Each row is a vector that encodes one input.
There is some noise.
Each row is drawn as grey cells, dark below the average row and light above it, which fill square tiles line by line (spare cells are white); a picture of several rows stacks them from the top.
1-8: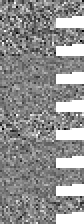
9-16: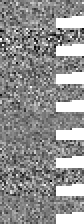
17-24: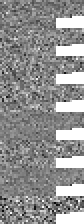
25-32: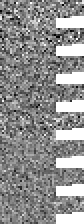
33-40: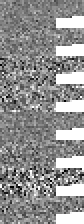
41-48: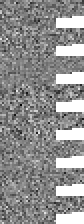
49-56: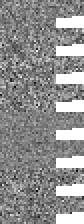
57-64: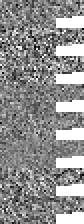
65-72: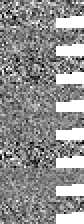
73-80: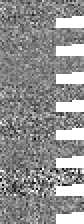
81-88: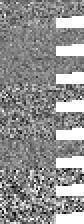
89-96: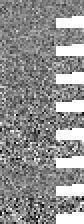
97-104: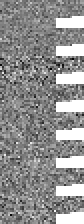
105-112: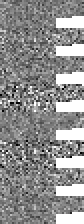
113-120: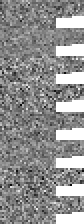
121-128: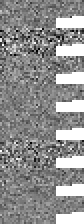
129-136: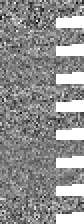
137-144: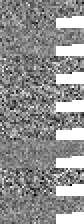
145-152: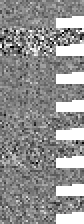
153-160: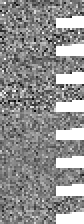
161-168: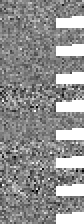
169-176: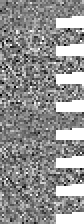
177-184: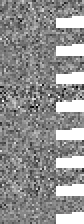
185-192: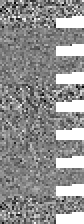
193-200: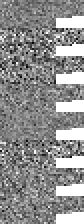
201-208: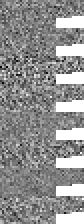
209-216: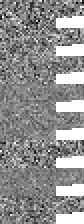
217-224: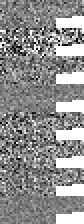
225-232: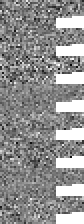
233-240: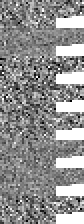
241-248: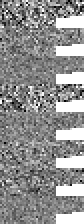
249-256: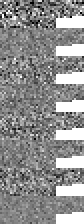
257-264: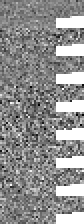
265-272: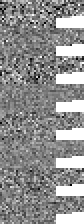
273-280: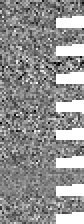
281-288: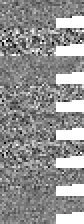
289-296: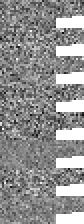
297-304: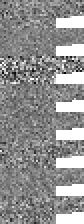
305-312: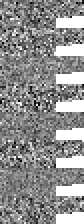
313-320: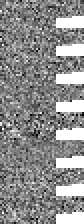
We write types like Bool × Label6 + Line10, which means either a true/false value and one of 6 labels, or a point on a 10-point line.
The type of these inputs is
Bool × Line13 × Tree17.
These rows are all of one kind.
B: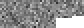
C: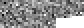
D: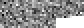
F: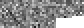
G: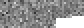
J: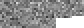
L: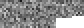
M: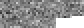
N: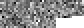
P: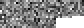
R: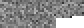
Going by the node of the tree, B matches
C, F and J.
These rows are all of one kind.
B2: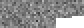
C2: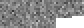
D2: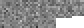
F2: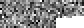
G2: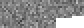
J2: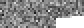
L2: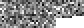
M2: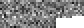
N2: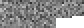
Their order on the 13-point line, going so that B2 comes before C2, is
B2, F2, G2, L2, M2, D2, J2, N2, C2.
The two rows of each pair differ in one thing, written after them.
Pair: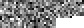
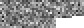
the true/false value
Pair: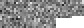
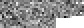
the place on the 13-point line
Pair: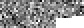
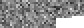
the node of the tree
